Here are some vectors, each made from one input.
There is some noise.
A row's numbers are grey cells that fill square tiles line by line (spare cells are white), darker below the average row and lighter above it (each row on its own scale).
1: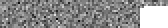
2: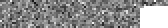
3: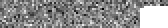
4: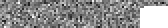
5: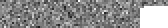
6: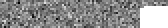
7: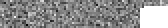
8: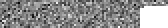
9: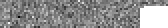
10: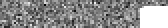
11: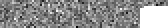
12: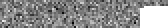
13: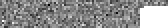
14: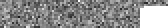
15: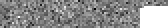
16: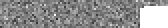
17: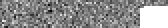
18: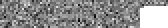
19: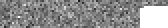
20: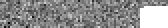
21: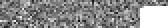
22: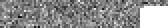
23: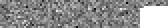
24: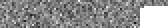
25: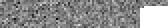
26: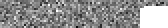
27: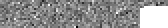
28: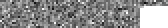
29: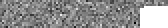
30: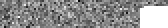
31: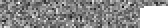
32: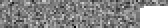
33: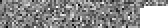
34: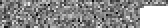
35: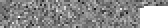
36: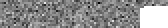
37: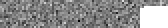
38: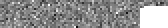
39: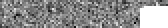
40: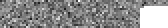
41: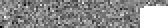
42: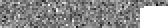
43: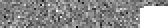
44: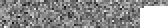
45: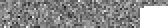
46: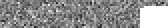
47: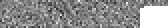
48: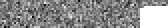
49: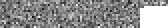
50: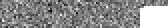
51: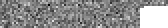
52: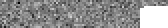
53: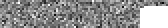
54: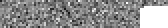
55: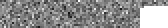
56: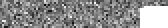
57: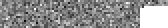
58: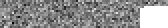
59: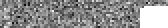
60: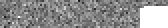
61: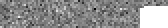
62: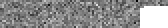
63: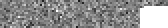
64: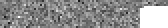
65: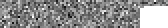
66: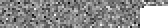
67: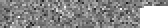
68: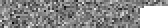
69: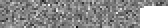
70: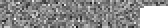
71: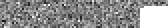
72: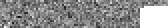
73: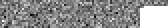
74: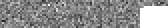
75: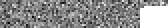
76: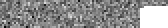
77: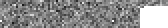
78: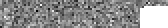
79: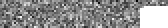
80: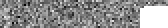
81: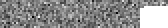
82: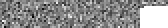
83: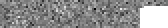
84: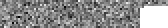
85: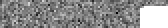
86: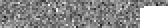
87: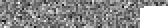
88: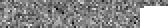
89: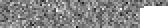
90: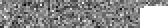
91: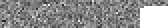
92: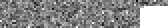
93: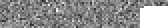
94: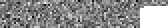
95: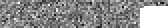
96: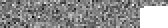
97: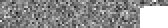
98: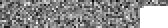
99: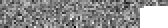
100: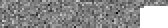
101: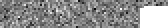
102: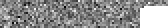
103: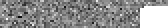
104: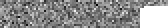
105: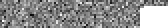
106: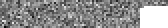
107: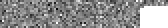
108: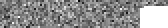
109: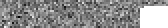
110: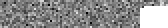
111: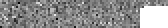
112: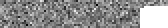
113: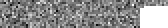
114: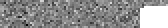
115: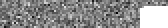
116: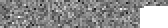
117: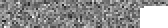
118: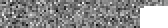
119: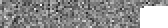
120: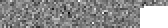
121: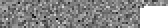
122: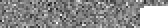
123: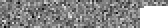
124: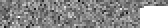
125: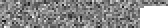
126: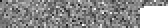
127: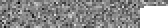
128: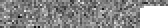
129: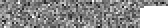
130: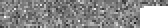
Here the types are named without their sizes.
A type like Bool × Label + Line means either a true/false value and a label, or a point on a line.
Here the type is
(Bool × Bool × Bool + Unit) × Label × Label.
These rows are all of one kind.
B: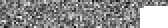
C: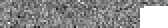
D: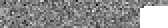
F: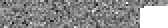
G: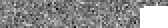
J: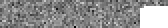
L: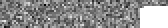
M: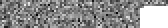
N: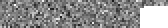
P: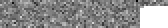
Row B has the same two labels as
G and N.
